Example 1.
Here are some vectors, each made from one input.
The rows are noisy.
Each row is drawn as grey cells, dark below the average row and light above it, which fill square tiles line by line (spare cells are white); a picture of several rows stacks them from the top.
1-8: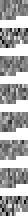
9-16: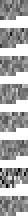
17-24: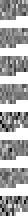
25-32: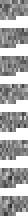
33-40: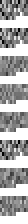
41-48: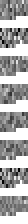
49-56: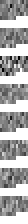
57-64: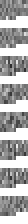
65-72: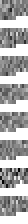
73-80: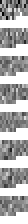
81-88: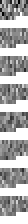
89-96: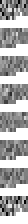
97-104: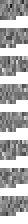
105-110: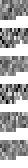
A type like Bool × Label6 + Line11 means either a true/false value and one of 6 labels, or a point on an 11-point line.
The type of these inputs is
Bool × (Circle8 + Unit).
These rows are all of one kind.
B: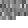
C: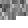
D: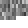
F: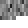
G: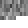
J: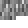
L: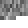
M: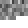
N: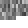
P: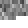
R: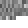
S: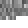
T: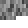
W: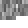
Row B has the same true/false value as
J, R, S and T.
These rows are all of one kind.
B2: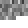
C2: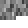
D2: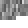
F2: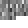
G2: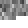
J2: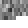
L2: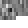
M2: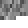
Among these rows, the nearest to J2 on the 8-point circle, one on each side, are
C2 and L2.
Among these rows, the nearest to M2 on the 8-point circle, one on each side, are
B2 and C2.
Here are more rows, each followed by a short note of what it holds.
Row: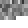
a point on an 8-point circle and a true/false value
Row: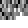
a true/false value
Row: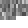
a point on an 8-point circle and a true/false value
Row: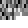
a true/false value
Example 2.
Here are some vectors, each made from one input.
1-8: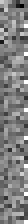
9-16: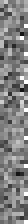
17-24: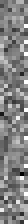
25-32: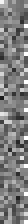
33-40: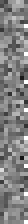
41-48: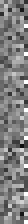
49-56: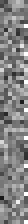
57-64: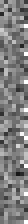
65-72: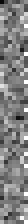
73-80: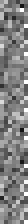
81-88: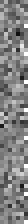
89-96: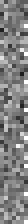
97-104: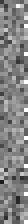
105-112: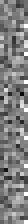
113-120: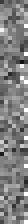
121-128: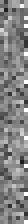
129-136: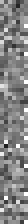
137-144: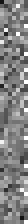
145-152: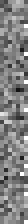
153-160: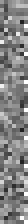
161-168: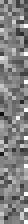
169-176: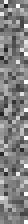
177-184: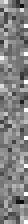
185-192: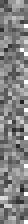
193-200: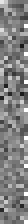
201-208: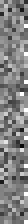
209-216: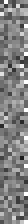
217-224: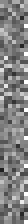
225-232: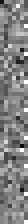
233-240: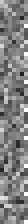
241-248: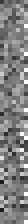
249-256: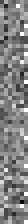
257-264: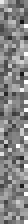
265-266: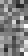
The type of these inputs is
Bool × Bool × Bool × Bool × Circle9.
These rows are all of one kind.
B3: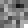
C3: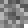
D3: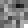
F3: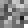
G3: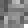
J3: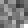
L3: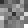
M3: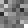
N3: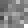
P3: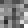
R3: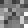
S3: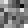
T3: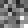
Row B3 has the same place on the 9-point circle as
D3 and J3.
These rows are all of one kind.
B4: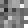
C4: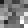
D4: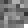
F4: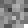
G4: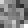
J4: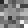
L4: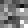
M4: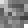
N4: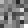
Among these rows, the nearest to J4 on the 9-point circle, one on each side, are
C4 and F4.
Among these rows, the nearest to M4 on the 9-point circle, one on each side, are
D4 and G4.
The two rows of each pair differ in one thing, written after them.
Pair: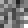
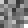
the place on the 9-point circle
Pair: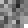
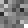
the place on the 9-point circle
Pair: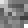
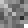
one of the four true/false values
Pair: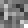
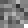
the place on the 9-point circle
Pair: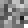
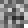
the place on the 9-point circle
